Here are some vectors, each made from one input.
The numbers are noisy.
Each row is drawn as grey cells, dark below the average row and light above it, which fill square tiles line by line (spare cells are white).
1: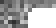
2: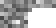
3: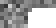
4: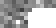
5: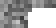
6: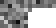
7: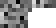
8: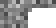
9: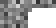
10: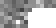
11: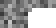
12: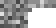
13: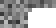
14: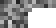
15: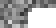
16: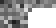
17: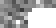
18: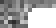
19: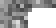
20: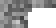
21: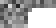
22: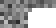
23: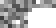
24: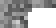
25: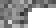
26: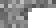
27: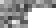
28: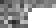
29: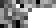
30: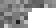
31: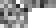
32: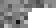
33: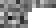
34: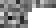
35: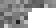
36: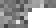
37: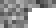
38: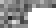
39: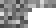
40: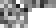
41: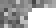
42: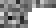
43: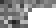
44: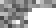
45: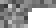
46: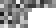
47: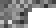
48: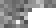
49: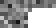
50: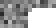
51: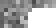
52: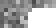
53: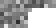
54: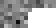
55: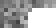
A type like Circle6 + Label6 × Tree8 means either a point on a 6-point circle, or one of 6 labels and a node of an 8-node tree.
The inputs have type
Bool × Bool × Bool + Label5.
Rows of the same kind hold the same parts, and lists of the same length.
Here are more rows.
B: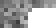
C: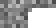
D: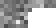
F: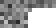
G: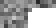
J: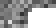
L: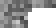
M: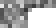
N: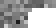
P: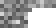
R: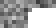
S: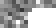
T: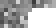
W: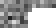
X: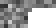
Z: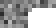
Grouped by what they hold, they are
B, D, F, L, N, P, S, T, W
C, G, J, M, R, X, Z

